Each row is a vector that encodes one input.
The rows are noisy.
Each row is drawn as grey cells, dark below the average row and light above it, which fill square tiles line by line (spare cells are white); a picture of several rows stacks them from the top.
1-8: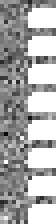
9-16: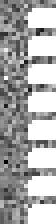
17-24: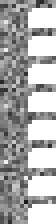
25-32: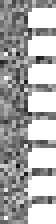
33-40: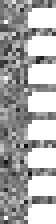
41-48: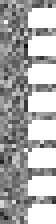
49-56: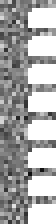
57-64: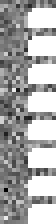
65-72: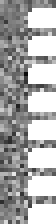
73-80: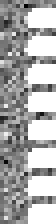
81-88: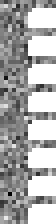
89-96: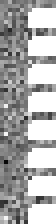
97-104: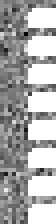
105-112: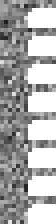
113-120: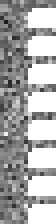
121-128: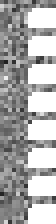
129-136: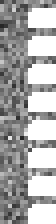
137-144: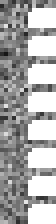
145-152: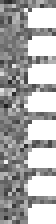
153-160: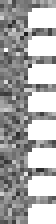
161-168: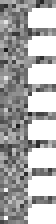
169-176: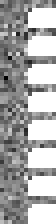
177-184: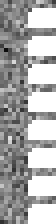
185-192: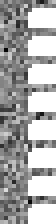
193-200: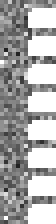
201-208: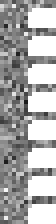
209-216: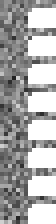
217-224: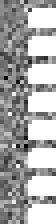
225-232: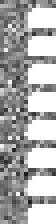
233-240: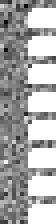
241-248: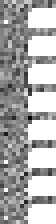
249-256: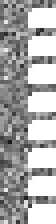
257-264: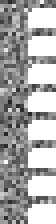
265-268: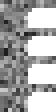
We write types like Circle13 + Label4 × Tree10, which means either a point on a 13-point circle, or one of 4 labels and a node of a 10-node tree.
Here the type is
Line8 × List3(Line4).
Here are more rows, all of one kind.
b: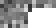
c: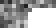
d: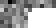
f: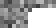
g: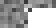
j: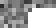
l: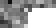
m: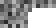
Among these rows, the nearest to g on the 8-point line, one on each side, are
b and f.
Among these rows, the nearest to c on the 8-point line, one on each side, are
d and l.
